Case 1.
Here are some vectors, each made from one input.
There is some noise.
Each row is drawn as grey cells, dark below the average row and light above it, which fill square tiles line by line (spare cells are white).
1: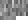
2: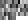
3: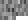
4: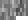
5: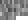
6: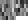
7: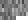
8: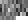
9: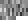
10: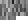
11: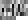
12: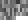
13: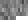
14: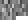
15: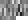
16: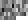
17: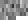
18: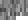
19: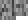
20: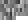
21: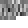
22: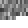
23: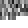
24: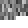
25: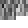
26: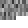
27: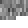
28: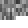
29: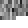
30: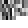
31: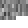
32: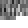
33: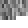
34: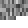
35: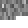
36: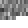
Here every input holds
a point on a 5-point line and three true/false values.
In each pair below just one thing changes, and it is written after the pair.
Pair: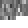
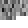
one of the three true/false values
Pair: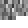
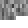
the place on the 5-point line
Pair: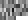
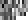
one of the three true/false values
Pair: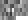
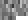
the place on the 5-point line
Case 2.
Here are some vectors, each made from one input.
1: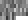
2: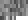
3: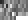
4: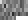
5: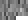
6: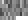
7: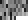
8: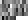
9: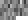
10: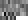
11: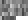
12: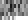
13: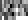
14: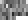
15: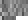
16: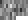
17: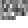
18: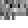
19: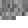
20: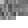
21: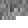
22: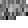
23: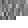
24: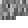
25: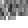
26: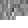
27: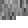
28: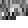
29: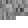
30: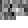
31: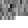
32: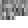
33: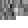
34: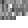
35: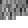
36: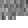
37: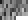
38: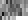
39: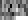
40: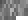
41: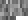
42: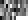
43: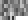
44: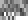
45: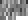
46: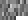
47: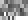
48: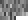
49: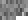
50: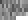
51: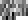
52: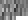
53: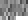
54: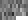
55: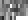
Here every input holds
a point on a 5-point line and four true/false values.
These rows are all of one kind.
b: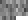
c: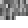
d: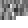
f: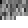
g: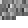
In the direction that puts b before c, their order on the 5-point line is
b, f, c, g, d.
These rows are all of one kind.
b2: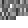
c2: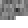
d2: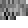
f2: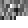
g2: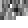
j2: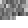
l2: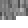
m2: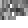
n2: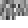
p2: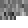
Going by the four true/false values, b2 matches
c2, f2, g2 and p2.
